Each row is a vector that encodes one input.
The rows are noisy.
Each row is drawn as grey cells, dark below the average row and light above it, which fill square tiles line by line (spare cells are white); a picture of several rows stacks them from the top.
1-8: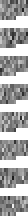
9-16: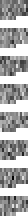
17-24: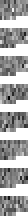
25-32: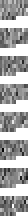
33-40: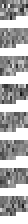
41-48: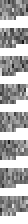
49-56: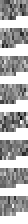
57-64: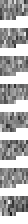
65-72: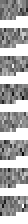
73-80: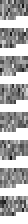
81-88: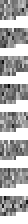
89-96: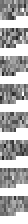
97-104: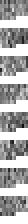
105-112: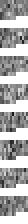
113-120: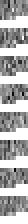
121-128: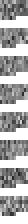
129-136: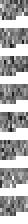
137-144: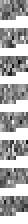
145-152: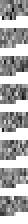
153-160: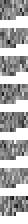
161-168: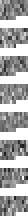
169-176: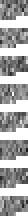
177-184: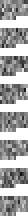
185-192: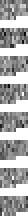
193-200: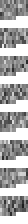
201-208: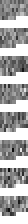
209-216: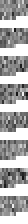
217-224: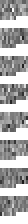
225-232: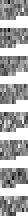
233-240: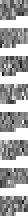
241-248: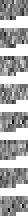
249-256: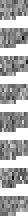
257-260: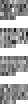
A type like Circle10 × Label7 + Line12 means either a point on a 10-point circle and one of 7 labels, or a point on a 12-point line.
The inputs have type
(Circle13 + Tree9) × Label6 × (Tree7 + Unit).
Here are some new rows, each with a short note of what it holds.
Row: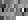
a point on a 13-point circle, one of 6 labels and a node of a 7-node tree
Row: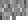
a point on a 13-point circle and one of 6 labels
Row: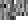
one of 6 labels, a node of a 7-node tree and a node of a 9-node tree
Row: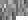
a point on a 13-point circle and one of 6 labels
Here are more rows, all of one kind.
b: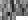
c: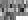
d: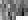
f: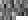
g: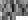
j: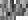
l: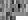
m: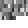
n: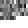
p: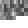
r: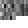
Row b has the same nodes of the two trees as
f, g and r.
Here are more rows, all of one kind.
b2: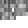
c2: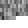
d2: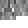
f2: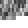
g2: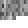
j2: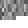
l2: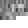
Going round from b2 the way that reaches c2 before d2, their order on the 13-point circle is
b2, l2, c2, j2, g2, f2, d2.
